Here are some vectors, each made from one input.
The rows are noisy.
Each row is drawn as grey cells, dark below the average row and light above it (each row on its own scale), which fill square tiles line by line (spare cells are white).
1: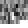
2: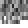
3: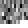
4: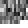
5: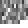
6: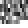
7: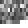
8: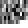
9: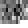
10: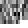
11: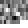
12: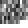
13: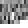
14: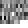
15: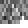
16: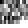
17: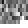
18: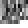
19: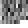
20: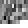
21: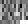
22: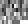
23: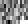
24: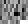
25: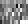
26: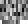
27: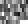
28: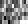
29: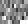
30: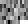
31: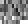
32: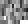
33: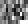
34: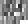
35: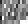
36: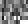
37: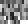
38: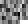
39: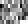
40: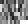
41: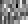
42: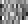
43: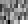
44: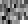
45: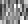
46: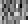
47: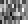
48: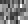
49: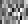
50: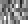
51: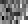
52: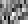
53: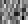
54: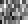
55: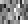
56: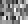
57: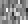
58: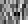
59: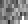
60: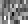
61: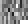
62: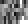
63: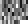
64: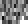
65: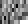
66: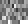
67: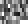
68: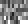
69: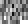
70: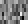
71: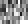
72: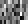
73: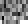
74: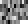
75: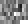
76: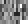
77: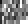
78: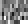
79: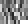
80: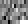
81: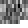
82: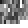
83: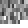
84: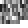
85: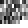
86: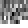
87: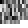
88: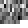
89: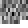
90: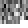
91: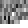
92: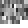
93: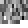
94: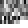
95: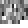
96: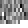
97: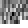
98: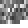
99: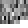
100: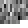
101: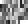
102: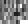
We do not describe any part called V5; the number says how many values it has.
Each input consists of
a list of up to two items, each a true/false value and a value of V5.
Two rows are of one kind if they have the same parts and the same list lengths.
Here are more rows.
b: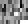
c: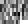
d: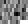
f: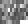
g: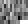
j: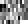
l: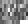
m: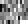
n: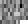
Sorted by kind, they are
b, j, m, n
c, d
f, g, l

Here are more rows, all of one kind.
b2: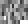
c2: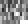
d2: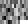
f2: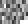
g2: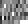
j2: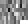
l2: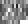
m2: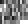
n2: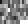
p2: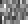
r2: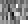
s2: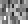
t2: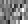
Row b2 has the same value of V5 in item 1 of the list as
l2 and t2.
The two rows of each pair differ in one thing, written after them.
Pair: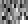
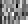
the true/false value in item 1 of the list
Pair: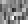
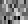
the value of V5 in item 1 of the list
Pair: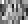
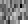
the true/false value in item 1 of the list
